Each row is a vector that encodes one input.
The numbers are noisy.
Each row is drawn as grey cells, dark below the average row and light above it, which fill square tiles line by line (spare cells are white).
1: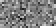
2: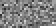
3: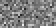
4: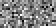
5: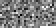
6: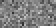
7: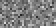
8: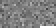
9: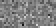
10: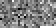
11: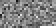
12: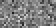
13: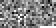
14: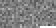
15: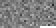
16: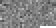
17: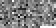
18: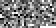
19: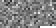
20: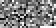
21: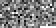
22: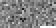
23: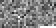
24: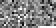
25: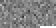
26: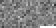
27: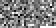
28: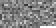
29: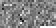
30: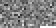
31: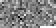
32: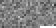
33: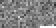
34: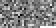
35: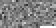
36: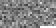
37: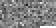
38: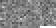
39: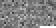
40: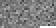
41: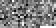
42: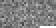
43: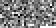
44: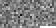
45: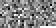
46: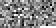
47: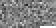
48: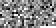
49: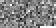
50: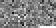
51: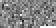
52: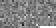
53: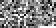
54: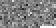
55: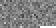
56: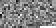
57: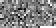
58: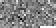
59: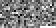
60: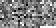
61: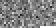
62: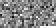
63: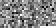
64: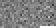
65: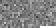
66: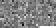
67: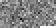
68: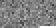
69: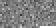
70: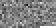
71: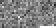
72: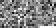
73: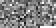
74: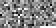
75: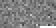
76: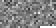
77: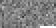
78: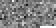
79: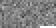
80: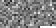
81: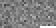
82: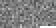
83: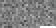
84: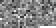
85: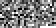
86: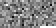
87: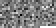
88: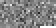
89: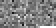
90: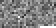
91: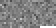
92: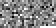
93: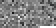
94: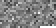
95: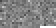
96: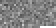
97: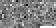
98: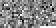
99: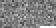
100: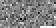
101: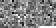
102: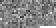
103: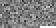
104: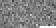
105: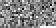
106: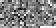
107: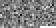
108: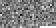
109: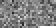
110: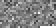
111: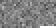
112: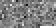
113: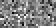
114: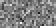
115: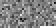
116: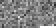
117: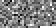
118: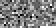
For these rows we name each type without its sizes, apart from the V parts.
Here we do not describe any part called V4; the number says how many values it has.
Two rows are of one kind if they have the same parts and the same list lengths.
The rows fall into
5 kinds.
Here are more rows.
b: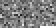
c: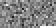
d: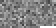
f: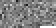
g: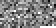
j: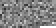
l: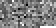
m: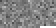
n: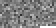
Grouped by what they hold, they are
b, d, m
c
f, j, l
g
n

